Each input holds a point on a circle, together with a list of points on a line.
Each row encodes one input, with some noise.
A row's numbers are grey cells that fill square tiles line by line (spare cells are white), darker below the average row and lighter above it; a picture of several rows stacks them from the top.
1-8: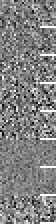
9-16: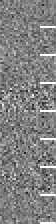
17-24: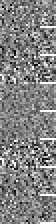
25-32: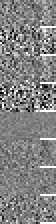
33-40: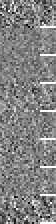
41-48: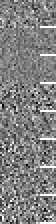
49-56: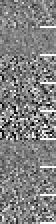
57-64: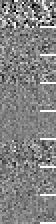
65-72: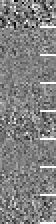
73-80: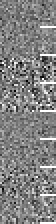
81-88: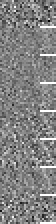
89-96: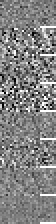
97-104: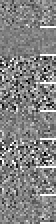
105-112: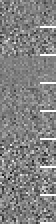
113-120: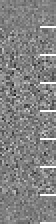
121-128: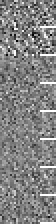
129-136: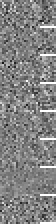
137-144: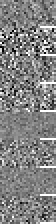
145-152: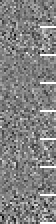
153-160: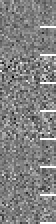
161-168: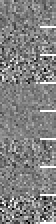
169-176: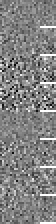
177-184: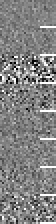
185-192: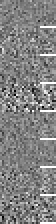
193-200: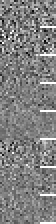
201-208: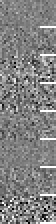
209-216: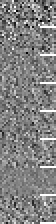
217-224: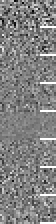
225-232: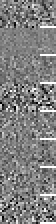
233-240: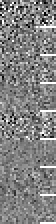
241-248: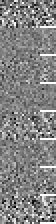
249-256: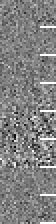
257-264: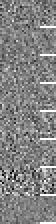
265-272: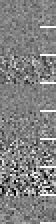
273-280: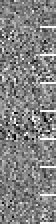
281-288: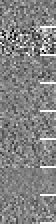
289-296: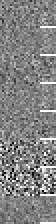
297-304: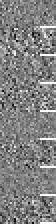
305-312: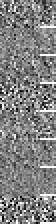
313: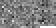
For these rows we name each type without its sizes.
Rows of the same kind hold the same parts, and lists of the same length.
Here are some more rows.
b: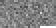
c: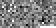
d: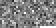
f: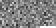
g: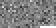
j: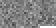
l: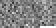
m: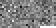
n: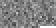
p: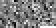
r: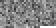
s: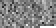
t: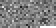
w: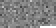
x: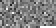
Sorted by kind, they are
b, f, m, r, s, t
c, g, j, l, n, p, w
d, x

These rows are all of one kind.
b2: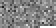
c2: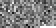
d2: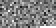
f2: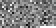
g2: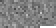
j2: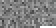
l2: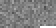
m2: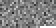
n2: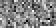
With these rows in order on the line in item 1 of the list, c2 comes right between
d2 and g2.
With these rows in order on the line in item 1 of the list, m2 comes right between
d2 and n2.
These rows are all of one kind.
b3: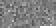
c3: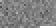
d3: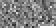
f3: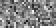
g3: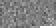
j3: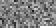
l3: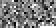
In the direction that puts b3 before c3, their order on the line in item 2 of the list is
l3, b3, g3, j3, c3, f3, d3.
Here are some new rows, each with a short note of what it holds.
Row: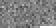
a point on a circle, together with a list of two items
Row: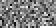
a point on a circle, together with the empty list
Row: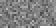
a point on a circle, together with the empty list
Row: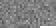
a point on a circle, together with a list of one item
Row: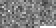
a point on a circle, together with the empty list
